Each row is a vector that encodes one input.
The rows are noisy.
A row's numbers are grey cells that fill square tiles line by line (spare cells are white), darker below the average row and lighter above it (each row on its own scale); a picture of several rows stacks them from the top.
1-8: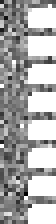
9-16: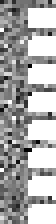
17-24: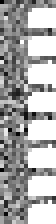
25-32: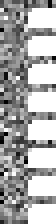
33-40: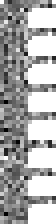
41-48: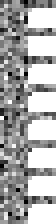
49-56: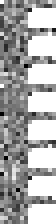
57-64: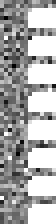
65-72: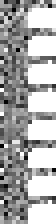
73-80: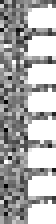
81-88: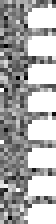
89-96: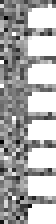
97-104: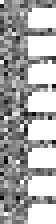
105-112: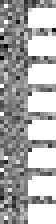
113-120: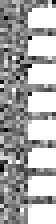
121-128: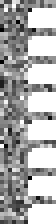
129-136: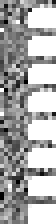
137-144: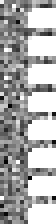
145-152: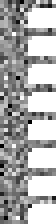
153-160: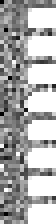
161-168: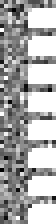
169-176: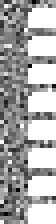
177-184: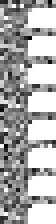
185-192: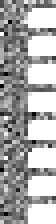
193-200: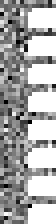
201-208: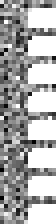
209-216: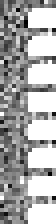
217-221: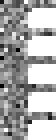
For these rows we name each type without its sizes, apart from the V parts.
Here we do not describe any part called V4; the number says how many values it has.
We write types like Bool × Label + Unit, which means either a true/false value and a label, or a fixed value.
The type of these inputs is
List(Bool × V4).
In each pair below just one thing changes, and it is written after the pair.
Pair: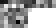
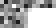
the value of V4 in item 1 of the list
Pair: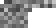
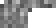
the value of V4 in item 2 of the list
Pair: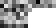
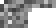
the value of V4 in item 1 of the list
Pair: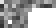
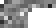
the value of V4 in item 2 of the list
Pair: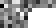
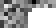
the value of V4 in item 2 of the list
